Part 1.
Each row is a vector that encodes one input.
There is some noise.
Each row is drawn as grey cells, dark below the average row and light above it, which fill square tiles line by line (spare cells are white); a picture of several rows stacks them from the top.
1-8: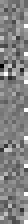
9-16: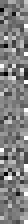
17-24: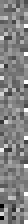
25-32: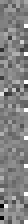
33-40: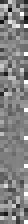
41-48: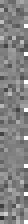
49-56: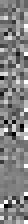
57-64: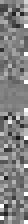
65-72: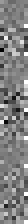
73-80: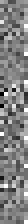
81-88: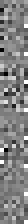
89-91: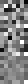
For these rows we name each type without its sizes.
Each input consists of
a list of points on a line.
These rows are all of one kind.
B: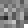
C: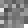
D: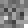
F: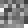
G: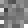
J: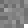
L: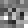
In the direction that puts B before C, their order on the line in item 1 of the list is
L, J, D, F, B, G, C.
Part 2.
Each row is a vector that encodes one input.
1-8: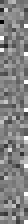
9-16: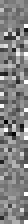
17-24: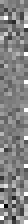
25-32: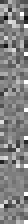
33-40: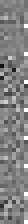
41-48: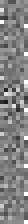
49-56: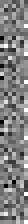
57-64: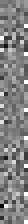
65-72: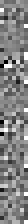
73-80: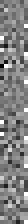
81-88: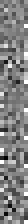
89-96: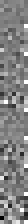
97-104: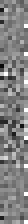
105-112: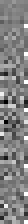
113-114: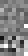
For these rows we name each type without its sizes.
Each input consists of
a list of points on a line.
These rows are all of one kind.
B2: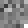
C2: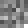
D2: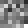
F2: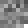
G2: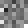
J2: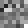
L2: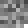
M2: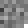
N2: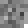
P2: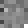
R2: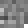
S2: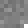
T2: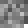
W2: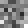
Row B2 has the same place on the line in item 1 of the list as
J2, L2 and W2.
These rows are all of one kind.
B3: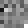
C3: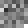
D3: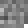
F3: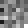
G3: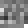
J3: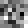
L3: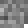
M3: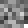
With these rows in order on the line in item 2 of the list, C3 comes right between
F3 and J3.
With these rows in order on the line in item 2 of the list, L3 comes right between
B3 and J3.
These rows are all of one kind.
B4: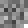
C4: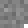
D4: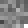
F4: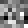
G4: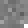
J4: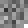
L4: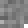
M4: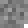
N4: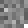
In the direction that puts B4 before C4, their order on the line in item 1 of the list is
B4, C4, D4, M4, L4, J4, F4, G4, N4.
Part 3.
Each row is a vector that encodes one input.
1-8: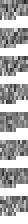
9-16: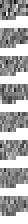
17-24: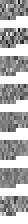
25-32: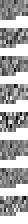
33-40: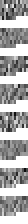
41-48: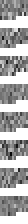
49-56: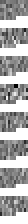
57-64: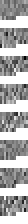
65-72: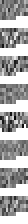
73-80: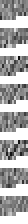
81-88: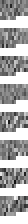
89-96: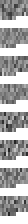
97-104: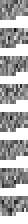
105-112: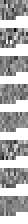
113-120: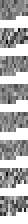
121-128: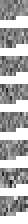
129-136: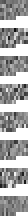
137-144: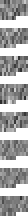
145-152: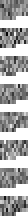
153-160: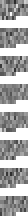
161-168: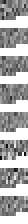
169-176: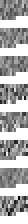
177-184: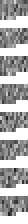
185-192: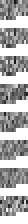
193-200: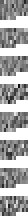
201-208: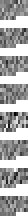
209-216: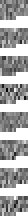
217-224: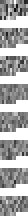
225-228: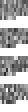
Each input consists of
either a point on a 7-point line, or a point on a 15-point line.
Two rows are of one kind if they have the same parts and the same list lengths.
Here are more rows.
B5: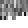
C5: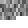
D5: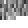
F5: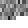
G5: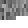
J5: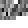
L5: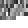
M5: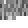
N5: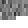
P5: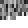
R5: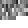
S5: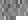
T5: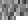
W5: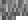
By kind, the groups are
B5, C5, D5, F5, J5, M5, P5, T5
G5, L5, N5, R5, S5, W5

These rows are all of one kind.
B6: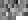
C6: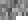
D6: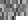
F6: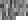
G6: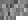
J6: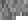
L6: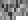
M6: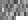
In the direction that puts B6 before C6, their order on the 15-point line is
F6, L6, J6, B6, C6, M6, D6, G6.
